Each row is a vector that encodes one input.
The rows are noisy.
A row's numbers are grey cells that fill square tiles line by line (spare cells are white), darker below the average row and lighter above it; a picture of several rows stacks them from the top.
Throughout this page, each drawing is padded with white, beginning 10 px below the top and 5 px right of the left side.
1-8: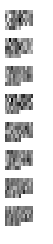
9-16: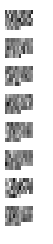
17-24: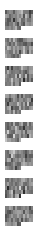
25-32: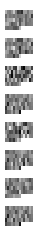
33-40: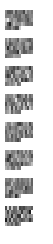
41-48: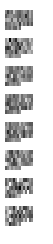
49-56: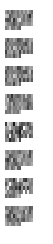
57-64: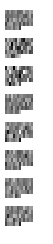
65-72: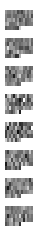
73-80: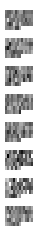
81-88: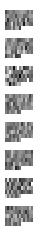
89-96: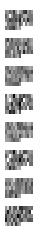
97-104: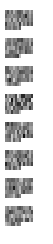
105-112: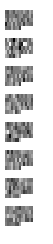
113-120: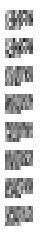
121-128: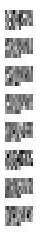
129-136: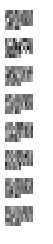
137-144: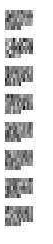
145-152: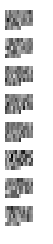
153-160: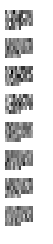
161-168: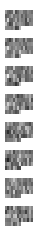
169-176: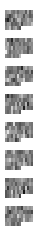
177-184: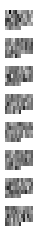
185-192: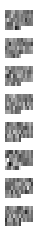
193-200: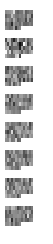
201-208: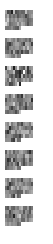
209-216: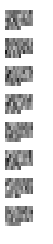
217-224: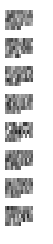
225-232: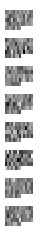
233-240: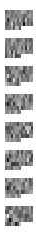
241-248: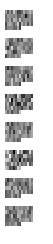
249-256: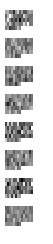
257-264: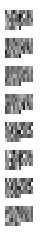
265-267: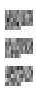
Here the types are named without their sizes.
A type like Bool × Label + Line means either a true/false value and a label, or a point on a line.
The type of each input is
Line + List(Circle) + Tree.
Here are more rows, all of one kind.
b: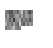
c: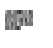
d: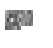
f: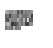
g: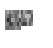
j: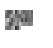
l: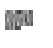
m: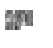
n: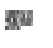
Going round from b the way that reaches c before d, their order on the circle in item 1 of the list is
b, j, m, l, c, f, g, d, n.
